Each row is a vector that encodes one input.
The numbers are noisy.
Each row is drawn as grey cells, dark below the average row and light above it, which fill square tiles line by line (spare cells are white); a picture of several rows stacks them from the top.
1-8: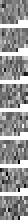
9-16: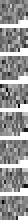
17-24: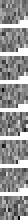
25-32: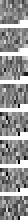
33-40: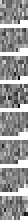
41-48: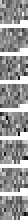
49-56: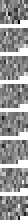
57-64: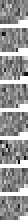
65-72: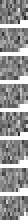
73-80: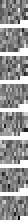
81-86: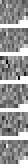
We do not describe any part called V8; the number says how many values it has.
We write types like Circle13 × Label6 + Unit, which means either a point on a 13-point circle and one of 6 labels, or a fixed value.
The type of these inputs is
Label6 × V8 + Line6.
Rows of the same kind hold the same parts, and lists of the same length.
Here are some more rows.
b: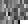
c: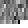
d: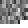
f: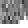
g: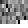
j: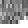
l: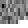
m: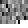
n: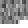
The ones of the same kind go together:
b, c, d, g, m
f, j, l, n

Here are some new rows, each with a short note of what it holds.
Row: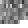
one of 6 labels and a value of V8
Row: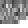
one of 6 labels and a value of V8
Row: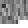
one of 6 labels and a value of V8
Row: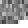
one of 6 labels and a value of V8
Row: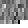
a point on a 6-point line
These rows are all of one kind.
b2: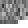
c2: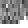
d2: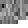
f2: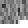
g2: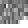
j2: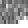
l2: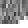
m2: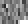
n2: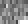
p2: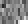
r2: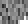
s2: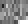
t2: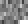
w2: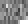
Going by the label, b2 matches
d2, s2 and w2.
